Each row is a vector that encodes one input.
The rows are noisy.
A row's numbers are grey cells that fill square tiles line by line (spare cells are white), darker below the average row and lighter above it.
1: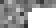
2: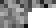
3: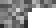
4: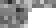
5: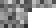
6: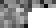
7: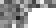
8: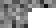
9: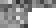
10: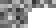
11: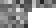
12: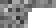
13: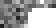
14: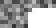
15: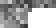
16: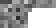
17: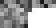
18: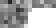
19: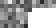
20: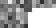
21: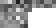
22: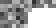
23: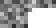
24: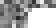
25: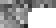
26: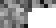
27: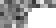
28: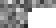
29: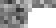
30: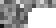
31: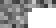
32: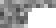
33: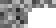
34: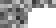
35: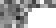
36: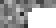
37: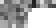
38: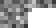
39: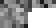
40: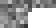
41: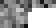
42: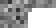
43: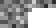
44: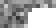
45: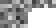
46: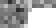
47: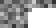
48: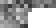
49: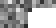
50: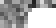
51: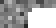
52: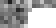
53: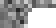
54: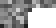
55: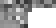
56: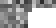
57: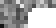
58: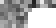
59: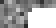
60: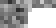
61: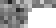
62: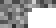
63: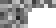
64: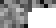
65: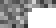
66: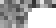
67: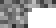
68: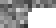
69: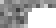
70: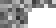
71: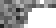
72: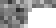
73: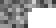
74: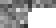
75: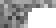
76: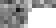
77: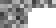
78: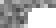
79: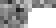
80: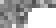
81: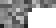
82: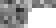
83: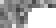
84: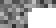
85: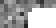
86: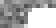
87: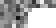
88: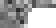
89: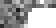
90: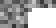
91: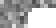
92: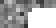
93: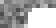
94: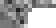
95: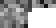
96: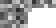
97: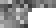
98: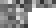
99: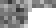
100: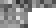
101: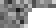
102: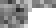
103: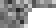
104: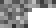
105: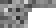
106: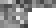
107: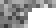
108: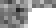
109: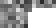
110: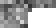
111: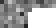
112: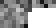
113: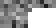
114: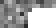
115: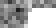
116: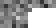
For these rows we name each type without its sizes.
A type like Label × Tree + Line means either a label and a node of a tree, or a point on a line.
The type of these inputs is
Bool × (Label + Line).
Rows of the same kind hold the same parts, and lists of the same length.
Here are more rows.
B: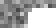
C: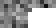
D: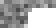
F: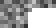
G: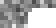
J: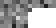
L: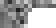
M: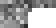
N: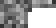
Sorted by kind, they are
B, D, G, M
C, F, J, L, N

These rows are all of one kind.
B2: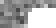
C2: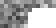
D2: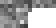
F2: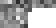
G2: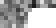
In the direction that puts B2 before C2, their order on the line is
D2, G2, F2, B2, C2.
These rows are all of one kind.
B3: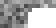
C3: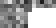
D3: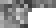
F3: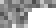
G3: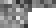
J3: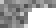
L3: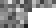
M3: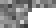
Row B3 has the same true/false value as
F3 and J3.
